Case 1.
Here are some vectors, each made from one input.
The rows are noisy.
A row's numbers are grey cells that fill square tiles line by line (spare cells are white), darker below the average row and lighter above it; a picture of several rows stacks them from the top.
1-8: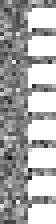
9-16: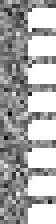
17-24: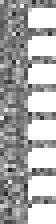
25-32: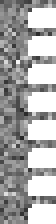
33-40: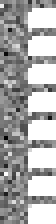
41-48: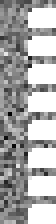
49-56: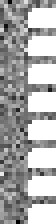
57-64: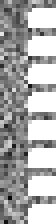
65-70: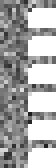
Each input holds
a point on a 9-point line, together with either a fixed value, or a point on a 5-point line and a point on a 6-point line.
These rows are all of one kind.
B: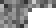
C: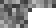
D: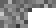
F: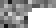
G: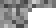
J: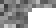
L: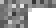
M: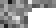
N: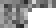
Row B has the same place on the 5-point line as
G, L and M.
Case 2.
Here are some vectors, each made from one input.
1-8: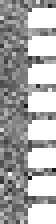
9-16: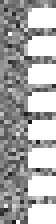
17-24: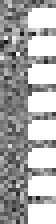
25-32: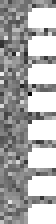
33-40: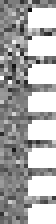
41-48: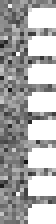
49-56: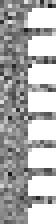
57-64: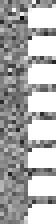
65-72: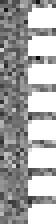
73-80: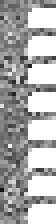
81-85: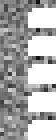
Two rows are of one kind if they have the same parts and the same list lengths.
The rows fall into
3 kinds.
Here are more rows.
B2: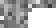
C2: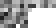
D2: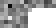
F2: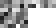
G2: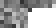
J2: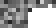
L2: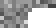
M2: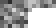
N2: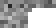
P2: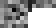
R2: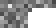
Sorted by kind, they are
B2, D2, G2, L2, N2, P2
C2, F2
J2, M2, R2

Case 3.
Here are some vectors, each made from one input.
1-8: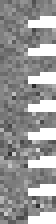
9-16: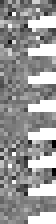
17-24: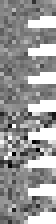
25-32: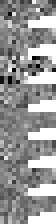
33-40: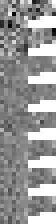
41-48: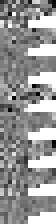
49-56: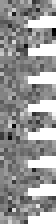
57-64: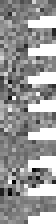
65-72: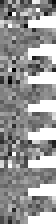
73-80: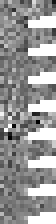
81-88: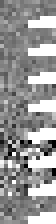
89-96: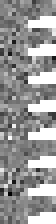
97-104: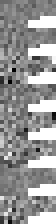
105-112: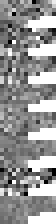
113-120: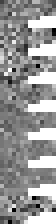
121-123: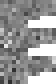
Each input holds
a point on a 7-point line and a true/false value.
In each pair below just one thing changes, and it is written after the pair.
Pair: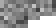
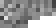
the place on the 7-point line
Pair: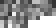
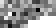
the true/false value
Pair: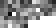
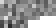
the true/false value
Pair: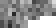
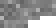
the place on the 7-point line
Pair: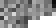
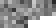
the place on the 7-point line
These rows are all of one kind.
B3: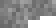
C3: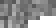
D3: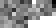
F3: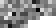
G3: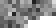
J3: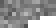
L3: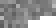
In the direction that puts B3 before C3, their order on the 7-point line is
D3, L3, J3, B3, G3, C3, F3.
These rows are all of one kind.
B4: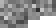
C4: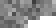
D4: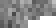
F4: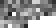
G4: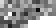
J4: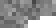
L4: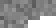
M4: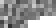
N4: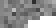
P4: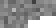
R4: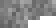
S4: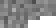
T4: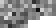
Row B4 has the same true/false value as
G4, M4 and T4.
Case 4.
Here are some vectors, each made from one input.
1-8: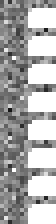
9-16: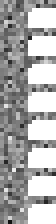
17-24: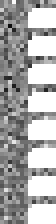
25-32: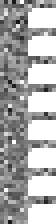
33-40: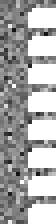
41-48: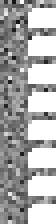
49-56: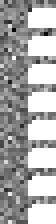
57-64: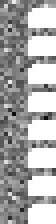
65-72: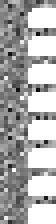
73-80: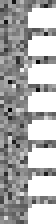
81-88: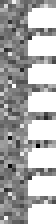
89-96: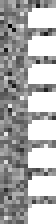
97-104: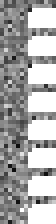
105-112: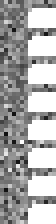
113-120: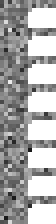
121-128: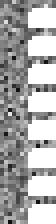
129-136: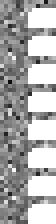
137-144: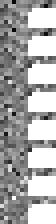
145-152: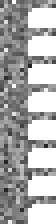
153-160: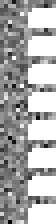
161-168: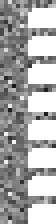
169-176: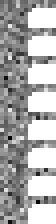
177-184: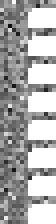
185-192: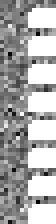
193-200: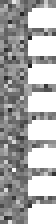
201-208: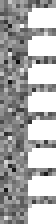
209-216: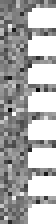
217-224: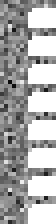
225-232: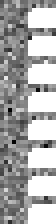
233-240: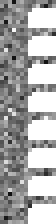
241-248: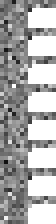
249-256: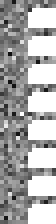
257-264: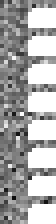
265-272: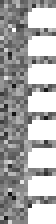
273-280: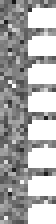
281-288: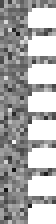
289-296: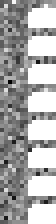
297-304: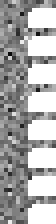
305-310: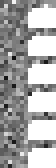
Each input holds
a list of up to two points on a 15-point circle.
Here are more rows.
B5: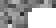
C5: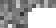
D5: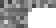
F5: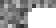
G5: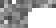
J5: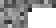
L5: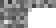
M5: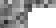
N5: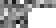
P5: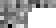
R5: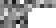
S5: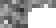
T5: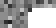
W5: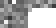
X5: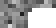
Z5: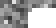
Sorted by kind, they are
B5, G5, J5, M5, P5, S5, T5, W5, X5, Z5
C5, D5, F5, L5
N5, R5

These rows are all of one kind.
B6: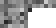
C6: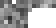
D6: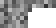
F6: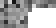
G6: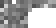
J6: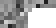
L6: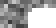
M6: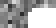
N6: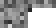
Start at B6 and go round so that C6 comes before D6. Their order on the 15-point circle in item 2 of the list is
B6, C6, D6, N6, F6, J6, L6, M6, G6.
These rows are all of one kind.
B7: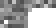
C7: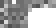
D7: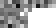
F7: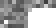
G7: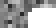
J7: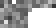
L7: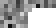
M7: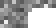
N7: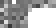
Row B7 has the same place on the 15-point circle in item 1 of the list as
C7, F7 and N7.
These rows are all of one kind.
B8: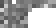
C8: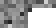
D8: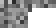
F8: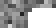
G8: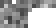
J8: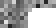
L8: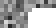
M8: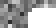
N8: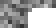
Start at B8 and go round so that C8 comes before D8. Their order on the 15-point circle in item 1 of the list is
B8, G8, N8, M8, F8, C8, D8, L8, J8.
